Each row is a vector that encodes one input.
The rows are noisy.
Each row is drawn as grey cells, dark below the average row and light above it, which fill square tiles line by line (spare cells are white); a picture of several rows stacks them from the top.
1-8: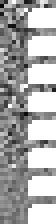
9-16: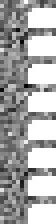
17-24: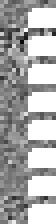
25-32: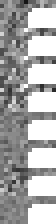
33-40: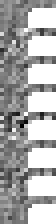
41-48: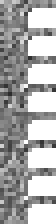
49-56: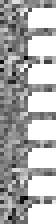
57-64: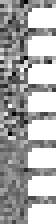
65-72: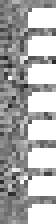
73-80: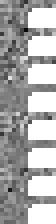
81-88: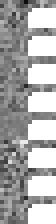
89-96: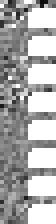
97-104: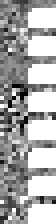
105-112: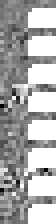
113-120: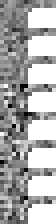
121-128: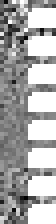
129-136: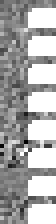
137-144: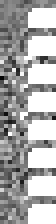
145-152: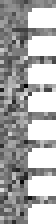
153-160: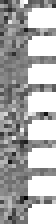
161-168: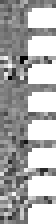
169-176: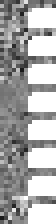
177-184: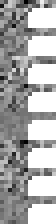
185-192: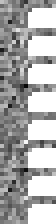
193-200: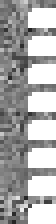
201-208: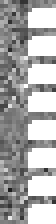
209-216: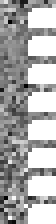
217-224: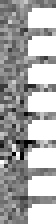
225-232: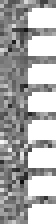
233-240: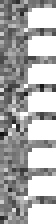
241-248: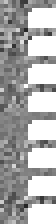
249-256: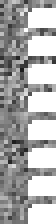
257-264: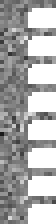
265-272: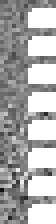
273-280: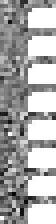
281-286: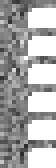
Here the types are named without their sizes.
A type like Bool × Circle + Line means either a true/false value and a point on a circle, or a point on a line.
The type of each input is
Bool × Circle + Unit.
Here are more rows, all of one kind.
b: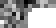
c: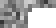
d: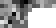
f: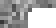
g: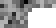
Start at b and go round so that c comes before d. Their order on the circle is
b, c, g, f, d.
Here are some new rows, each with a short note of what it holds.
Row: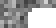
a fixed value
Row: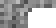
a point on a circle and a true/false value
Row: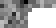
a point on a circle and a true/false value
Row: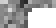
a fixed value
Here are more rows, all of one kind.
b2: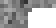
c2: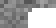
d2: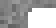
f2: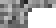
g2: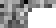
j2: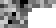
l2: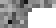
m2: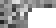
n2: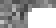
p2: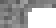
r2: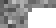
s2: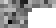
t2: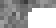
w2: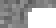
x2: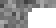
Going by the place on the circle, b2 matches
d2, f2, m2 and t2.
